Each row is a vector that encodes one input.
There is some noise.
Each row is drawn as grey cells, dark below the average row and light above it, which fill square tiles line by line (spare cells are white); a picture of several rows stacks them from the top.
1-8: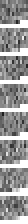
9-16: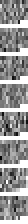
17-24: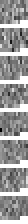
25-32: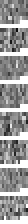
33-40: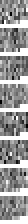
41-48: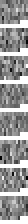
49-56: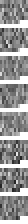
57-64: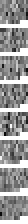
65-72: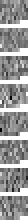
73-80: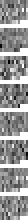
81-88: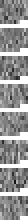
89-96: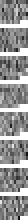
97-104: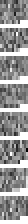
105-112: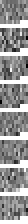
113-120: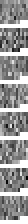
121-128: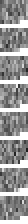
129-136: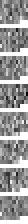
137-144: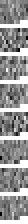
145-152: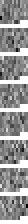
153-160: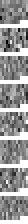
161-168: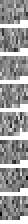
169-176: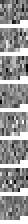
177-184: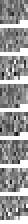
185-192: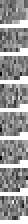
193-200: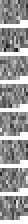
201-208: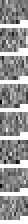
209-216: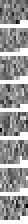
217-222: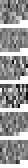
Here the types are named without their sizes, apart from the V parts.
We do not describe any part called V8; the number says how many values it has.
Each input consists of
a value of V8, together with a list of points on a line.
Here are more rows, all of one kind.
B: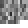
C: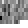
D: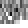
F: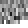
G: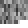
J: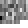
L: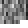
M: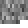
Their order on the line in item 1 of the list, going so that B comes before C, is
B, J, L, M, F, C, G, D.
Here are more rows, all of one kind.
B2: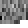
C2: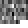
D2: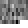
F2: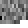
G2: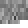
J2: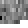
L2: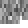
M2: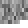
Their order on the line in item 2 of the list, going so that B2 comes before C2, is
F2, B2, C2, G2, D2, M2, J2, L2.
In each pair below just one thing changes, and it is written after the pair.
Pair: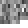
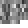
the place on the line in item 2 of the list
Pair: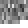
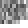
the place on the line in item 1 of the list
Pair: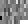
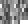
the value of V8
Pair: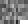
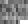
the place on the line in item 2 of the list
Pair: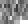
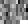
the place on the line in item 1 of the list
